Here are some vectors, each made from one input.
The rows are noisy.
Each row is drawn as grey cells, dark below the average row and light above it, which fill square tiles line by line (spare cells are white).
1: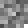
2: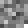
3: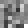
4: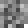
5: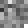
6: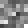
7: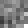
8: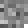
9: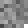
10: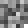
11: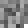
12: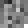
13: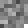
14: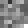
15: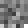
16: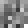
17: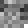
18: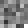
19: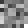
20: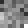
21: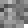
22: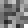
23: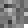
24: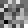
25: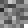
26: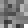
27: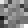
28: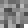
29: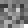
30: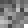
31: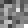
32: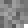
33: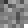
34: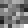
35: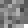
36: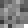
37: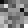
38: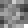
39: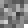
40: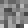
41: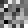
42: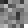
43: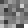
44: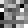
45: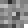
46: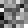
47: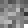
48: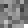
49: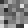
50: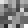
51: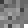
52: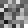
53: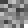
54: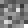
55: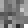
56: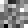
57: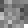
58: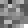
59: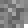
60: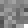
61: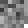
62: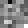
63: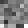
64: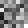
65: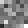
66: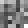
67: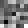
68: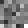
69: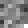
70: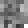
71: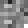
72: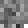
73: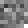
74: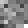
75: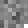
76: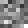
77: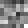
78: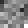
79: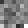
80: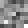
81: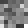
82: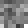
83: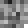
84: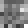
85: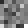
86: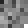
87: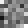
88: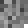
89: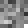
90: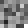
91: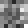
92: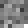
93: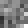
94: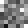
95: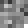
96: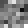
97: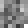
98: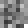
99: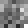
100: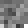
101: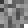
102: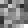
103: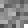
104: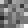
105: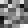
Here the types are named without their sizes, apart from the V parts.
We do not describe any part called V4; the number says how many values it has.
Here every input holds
a list of items, each a true/false value and a value of V4.
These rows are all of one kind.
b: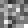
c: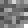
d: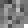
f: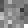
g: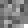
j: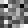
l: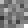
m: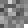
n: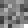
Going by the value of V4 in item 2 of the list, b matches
j, l and n.
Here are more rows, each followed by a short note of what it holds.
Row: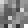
a list of one item
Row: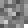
a list of two items
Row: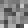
a list of one item
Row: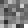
a list of one item
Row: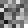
the empty list
